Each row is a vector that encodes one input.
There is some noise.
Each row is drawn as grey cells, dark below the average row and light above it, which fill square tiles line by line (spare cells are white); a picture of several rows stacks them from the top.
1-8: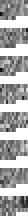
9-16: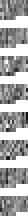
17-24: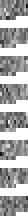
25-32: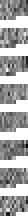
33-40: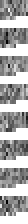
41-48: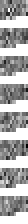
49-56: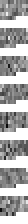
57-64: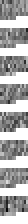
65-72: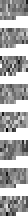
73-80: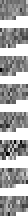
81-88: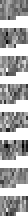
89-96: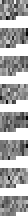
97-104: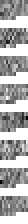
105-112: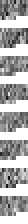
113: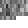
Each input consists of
one of 6 labels, together with either a node of a 7-node tree, or a node of an 8-node tree.
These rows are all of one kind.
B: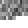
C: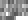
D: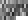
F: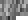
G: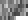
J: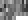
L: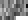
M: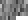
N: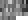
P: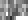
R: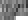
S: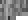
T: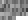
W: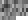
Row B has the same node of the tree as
C, T and W.
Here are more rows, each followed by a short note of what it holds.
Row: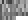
one of 6 labels and a node of a 7-node tree
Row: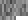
one of 6 labels and a node of a 7-node tree
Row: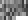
one of 6 labels and a node of an 8-node tree
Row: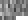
one of 6 labels and a node of an 8-node tree
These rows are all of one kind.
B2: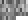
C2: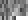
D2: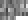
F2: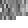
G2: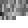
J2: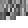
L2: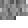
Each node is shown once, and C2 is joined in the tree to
G2 and J2.
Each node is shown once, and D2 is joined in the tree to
B2.
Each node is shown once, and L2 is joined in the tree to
F2 and J2.
